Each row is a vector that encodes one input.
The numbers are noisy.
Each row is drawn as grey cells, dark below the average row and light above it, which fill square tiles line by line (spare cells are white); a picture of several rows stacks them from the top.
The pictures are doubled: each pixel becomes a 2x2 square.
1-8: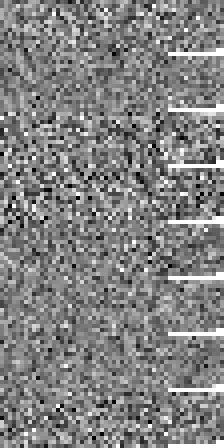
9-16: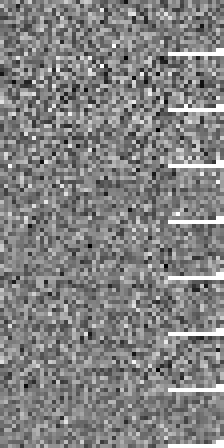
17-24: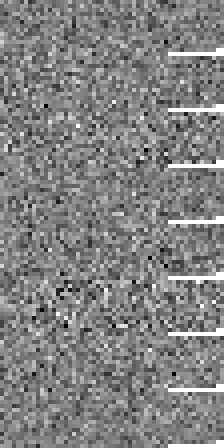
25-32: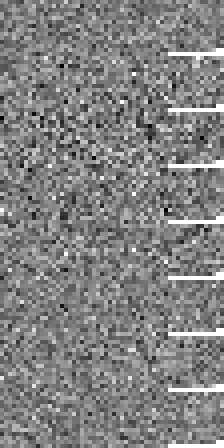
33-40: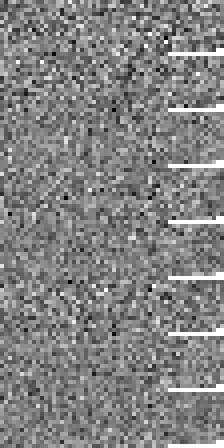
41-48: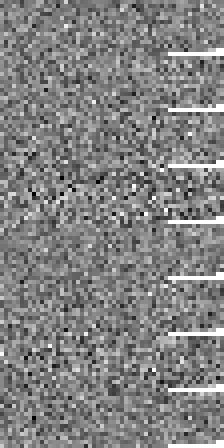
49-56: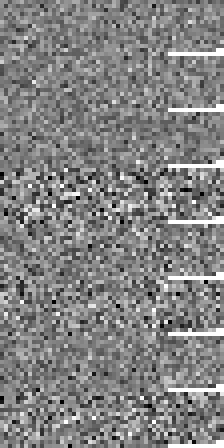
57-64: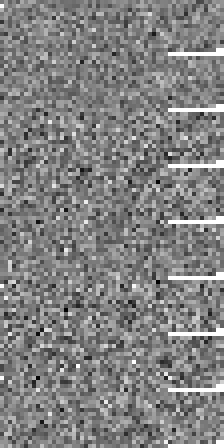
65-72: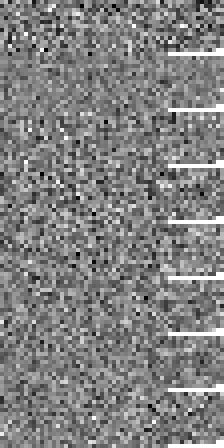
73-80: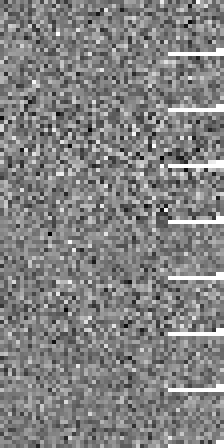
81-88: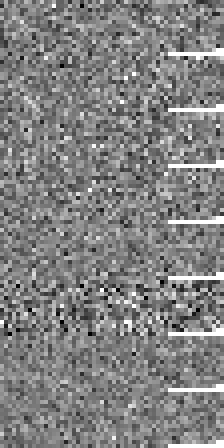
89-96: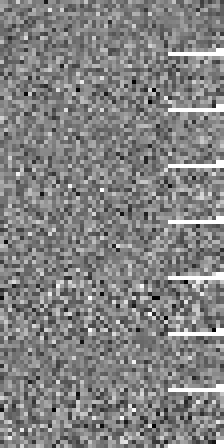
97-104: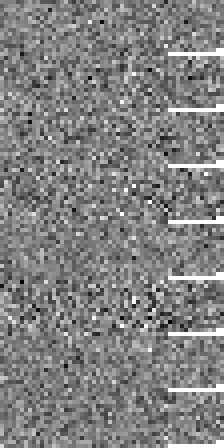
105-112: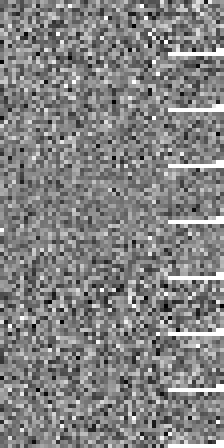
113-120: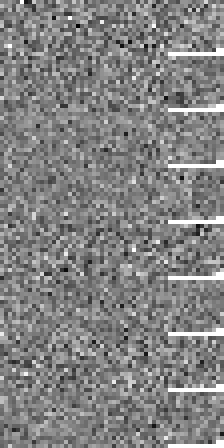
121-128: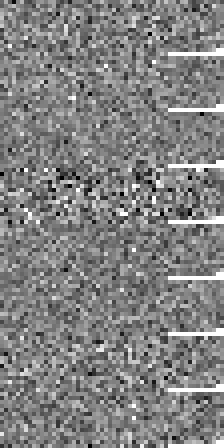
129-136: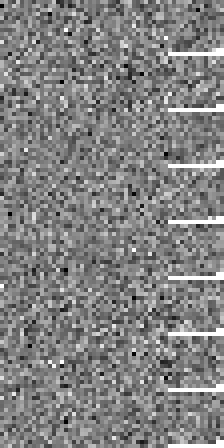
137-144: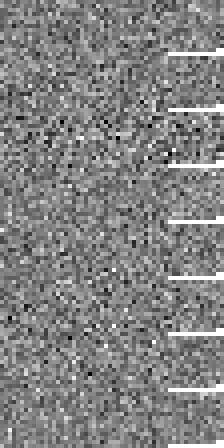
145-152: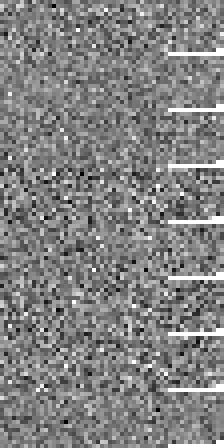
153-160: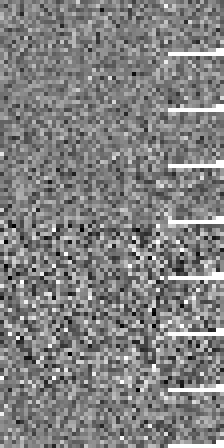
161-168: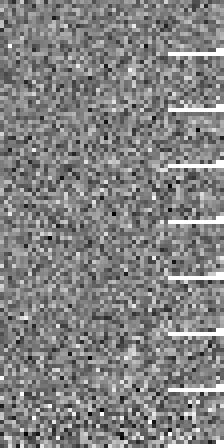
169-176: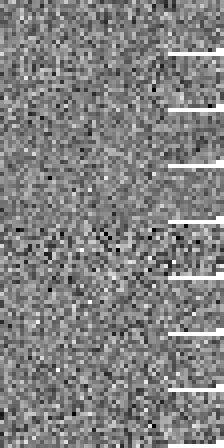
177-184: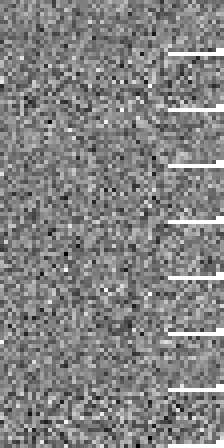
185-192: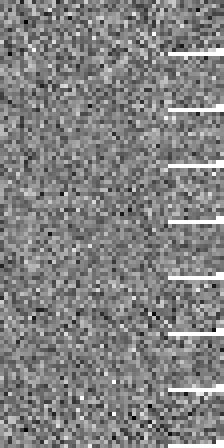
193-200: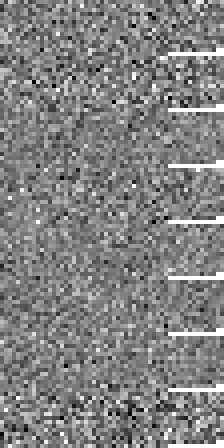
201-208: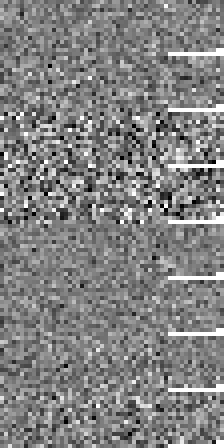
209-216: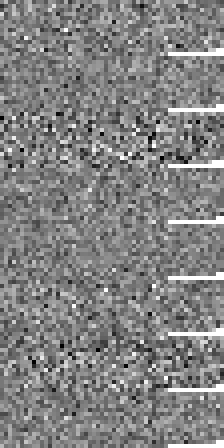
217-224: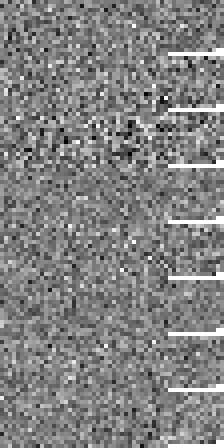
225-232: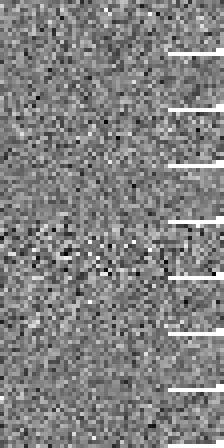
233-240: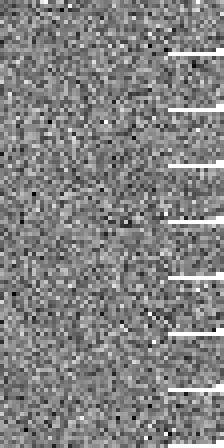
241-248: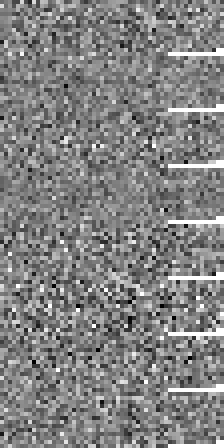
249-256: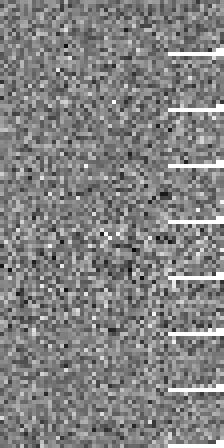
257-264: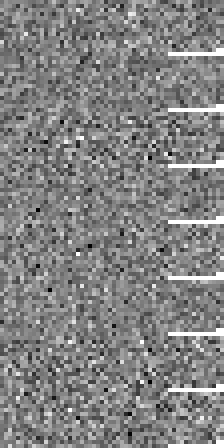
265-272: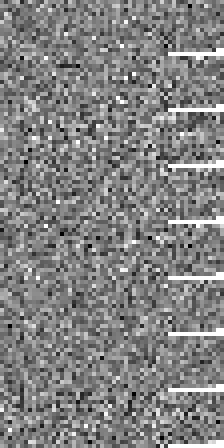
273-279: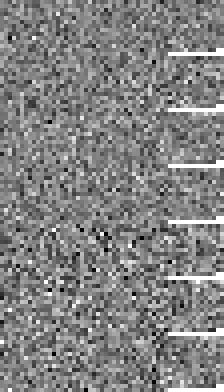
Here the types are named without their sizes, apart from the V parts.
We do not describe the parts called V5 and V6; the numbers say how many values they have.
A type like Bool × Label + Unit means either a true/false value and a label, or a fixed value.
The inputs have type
Circle × ((Circle + Line) × (Tree + V6) + V5).
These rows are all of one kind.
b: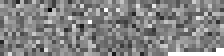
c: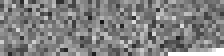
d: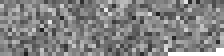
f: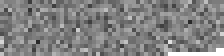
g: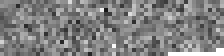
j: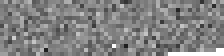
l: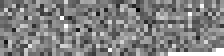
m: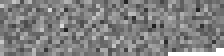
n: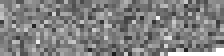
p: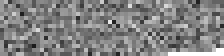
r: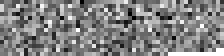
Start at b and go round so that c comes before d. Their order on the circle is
b, n, l, f, c, g, m, j, p, r, d.
